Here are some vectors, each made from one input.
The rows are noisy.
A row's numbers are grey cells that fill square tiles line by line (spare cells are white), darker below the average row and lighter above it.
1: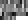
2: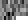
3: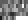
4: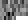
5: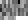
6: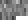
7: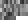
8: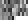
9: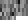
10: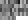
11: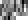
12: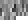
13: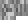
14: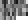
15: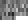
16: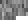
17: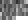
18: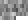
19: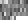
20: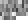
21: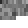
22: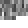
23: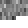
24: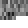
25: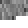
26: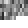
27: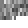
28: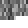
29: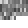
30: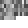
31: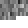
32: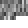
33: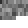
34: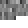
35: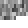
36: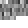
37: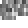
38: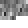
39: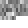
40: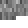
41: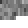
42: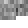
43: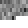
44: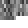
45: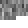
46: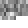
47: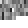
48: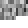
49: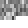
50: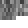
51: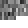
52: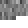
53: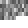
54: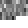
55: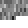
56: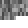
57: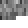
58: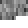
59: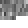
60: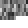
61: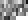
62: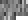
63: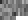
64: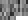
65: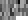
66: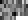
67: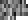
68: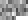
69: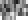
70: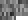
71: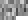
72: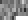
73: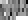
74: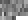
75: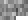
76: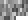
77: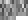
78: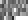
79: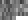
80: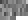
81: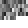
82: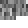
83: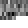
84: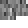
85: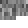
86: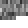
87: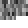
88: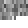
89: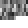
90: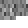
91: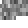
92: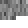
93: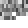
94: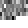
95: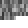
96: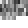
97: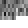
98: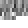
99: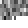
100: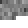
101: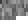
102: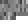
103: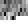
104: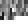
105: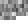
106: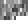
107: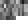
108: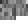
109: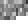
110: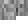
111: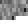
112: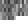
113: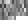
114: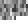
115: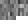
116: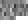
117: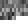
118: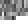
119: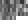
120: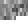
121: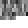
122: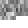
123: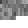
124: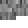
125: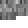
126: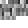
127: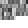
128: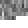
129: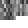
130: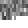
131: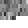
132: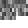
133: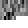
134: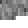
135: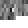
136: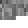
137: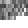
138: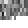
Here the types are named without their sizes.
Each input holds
a point on a line, together with either a label, or a point on a line.
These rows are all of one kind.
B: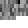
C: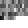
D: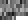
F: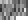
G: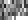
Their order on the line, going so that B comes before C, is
D, B, C, F, G.
